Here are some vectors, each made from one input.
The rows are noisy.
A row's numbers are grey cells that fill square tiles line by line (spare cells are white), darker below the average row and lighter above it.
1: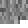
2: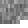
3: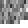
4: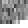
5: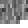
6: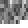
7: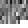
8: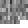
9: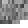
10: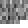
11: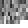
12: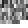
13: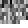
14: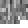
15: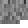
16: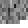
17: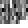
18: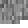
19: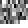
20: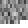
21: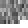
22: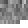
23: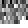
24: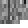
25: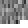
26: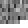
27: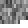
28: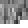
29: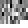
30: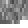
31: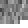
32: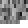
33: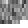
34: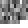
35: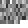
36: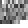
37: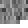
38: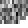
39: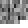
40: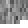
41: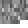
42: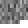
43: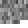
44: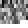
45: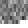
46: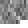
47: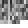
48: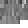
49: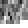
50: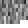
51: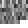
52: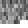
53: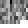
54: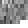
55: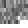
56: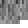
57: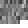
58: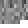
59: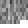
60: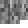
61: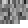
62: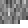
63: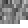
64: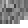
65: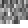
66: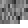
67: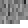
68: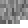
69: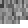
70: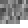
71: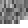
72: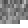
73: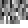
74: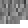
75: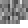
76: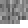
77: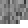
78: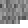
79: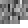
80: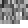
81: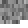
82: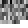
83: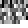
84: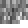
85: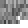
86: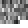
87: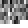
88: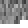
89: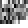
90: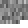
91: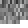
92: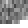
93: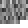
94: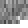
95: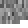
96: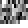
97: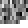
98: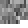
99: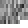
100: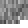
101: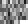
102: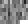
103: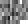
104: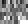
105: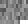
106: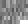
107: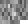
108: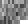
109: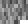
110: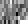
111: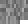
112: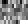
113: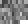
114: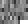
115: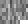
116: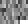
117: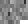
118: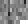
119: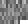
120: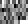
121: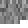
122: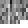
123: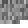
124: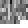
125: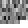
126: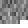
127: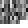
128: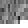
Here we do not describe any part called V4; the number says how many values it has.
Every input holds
a true/false value and a value of V4, together with either a fixed value, or a node of an 8-node tree.
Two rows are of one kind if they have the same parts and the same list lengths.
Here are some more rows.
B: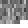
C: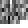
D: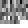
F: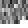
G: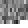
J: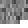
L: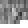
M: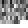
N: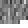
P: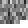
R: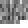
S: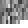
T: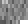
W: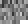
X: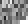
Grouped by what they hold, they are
B, C, F, J, M, X
D, G, L, N, P, R, S, T, W

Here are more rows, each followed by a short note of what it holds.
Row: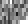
a true/false value and a value of V4
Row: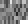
a node of an 8-node tree, a true/false value and a value of V4
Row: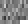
a true/false value and a value of V4
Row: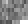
a true/false value and a value of V4
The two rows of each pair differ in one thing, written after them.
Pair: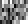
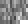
the node of the tree
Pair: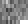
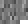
the value of V4
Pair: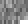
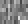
the true/false value
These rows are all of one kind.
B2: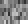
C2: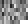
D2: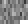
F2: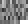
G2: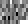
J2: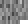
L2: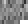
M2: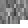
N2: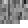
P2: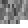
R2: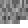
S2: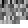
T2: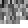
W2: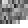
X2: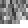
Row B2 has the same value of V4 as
C2, D2, L2 and N2.
